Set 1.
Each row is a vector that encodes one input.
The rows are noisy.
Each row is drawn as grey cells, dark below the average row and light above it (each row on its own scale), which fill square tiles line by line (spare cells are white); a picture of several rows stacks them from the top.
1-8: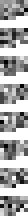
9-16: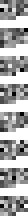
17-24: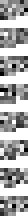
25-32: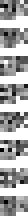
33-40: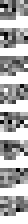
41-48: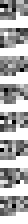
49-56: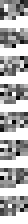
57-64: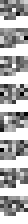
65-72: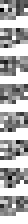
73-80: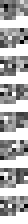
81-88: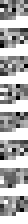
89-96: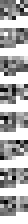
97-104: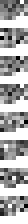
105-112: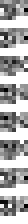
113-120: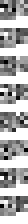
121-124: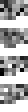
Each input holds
one of 5 labels.
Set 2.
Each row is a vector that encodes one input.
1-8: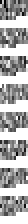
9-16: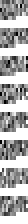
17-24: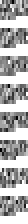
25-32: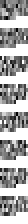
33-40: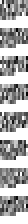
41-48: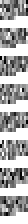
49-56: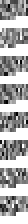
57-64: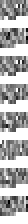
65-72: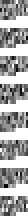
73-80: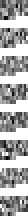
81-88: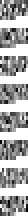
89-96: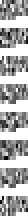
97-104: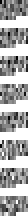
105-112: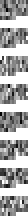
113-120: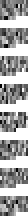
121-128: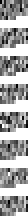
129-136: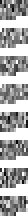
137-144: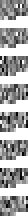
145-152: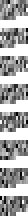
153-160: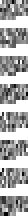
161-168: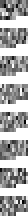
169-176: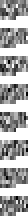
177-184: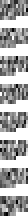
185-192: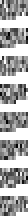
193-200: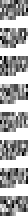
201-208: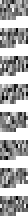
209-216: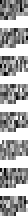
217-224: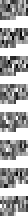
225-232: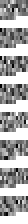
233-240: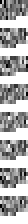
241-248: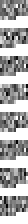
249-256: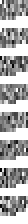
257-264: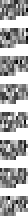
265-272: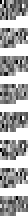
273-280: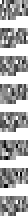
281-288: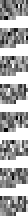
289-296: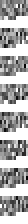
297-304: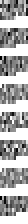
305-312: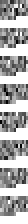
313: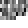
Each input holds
three true/false values.
